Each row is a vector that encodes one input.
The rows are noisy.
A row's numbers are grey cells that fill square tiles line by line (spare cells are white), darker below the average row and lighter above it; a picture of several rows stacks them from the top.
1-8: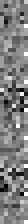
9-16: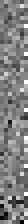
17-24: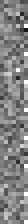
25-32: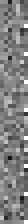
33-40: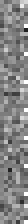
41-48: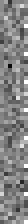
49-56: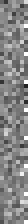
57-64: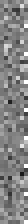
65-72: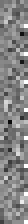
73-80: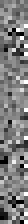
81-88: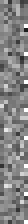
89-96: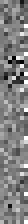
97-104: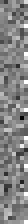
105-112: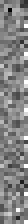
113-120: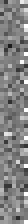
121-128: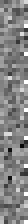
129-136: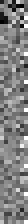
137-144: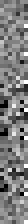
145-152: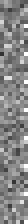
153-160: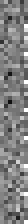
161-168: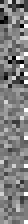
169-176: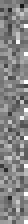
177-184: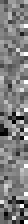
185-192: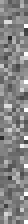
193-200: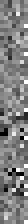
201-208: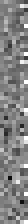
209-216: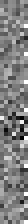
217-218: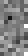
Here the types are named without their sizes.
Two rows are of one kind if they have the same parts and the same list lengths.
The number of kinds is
3.
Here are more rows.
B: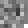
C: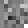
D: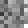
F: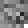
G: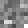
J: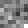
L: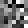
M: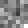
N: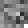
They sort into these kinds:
B, D, J, M
C, F, G, N
L

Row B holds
a label and four true/false values.
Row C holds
a point on a circle and four true/false values.
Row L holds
a point on a line.
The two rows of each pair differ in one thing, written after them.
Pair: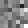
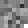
one of the four true/false values
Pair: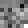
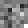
one of the four true/false values
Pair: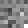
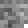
one of the four true/false values
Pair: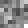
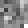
the label
